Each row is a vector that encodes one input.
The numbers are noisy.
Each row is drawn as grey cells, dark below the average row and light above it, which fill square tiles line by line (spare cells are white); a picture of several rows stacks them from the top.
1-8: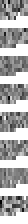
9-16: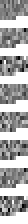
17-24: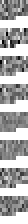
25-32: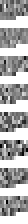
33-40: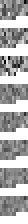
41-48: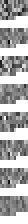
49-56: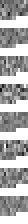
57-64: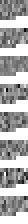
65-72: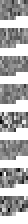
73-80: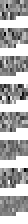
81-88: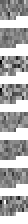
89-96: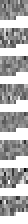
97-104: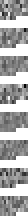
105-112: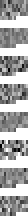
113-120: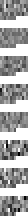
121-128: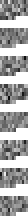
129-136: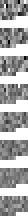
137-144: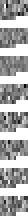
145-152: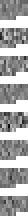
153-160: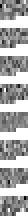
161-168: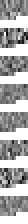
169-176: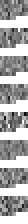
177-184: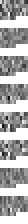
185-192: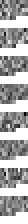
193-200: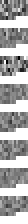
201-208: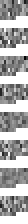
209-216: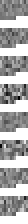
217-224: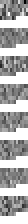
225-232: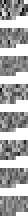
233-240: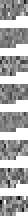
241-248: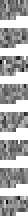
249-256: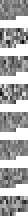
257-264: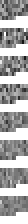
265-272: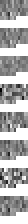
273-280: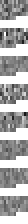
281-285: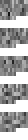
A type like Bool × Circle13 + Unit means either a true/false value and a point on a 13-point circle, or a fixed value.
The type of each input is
(Circle6 + Line7) × Line7 × Line7 + Line6.
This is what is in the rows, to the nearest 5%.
About 25% of them hold a point on a 6-point line. The rest hold a point on each of two 7-point lines, together with either a point on a 6-point circle, or a point on a 7-point line.
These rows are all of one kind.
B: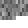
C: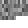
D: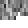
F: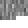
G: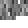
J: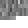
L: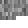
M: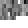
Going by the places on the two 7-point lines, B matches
C and F.
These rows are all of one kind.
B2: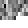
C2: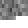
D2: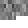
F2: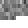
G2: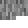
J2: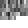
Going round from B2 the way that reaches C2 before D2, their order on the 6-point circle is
B2, G2, J2, C2, D2, F2.
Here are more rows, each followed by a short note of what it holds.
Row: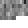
a point on a 6-point circle and a point on each of two 7-point lines
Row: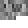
a point on a 6-point circle and a point on each of two 7-point lines
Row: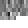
a point on each of three 7-point lines
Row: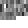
a point on a 6-point line
